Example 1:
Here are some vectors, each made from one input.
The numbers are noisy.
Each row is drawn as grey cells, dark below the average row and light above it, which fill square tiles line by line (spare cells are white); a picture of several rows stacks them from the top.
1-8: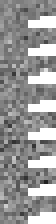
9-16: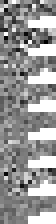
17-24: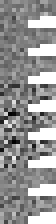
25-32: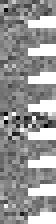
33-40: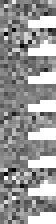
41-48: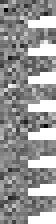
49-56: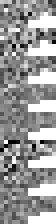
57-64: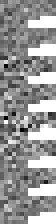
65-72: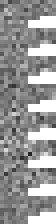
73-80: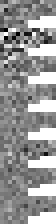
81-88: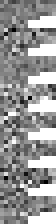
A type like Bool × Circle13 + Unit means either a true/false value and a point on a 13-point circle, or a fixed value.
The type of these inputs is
Circle11.
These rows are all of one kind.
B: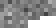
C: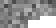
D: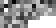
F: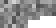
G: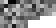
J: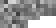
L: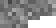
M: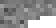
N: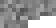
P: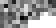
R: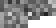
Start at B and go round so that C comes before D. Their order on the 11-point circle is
B, R, L, G, P, M, C, D, N, J, F.
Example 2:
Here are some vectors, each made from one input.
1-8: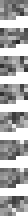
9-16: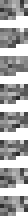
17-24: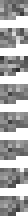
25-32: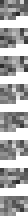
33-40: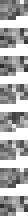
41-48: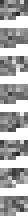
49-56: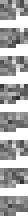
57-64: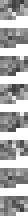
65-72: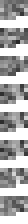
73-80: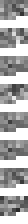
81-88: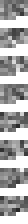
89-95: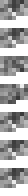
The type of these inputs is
Tree7.
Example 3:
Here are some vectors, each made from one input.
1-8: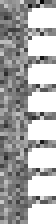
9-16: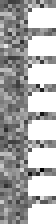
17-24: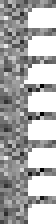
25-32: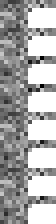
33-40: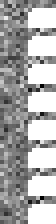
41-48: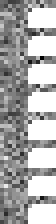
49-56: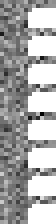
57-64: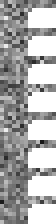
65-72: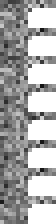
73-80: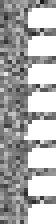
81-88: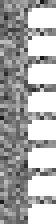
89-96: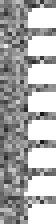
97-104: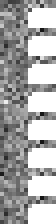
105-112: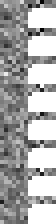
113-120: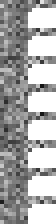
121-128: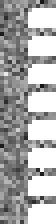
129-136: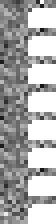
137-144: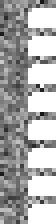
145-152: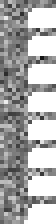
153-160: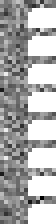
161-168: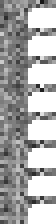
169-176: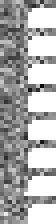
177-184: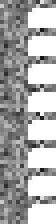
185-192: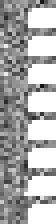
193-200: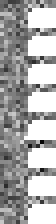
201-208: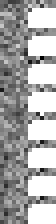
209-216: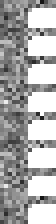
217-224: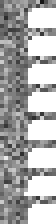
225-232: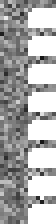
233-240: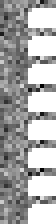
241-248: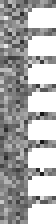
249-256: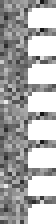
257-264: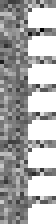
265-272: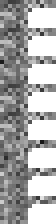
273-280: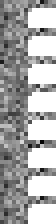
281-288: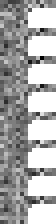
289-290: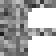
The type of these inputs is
Circle10.
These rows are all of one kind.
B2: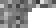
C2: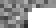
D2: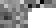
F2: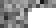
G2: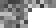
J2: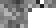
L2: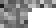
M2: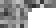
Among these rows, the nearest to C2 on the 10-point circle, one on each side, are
F2 and L2.
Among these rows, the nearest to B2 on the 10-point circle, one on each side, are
J2 and M2.
